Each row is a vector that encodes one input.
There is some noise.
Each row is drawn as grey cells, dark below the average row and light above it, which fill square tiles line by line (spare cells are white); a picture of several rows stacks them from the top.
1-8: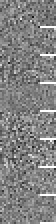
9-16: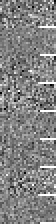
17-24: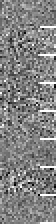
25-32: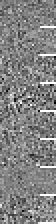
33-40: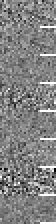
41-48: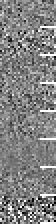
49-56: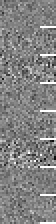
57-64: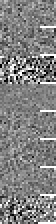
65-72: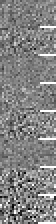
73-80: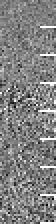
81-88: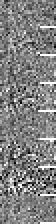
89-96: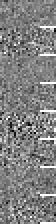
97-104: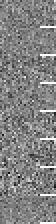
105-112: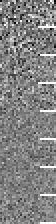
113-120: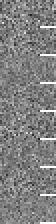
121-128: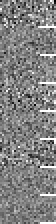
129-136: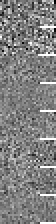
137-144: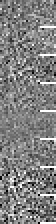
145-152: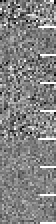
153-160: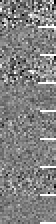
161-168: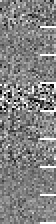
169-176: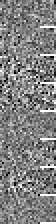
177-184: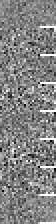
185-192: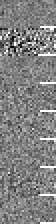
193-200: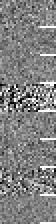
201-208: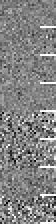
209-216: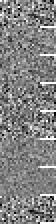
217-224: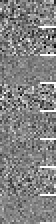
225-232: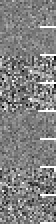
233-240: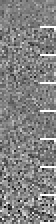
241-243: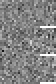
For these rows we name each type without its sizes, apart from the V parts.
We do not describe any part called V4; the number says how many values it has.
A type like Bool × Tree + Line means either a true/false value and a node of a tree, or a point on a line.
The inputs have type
Line × (Line + V4) + List(Circle).
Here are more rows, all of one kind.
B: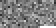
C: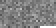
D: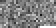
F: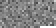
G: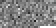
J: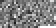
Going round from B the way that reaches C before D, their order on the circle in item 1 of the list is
B, G, F, J, C, D.
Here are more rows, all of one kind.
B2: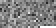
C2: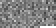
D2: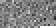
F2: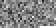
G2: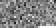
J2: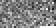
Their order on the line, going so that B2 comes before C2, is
J2, D2, F2, B2, C2, G2.
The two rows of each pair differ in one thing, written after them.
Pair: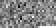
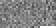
the value of V4
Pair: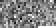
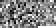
the value of V4
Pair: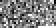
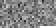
the value of V4
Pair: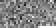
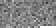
the place on the line
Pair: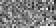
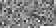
the place on the line
